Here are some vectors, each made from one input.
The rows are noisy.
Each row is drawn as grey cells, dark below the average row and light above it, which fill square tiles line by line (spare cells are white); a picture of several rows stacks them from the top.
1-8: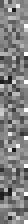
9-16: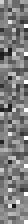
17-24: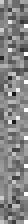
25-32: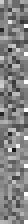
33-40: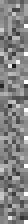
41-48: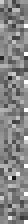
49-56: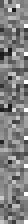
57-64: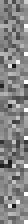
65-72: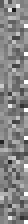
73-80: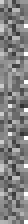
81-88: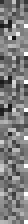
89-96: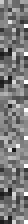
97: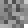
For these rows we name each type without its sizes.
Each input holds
a point on a line.
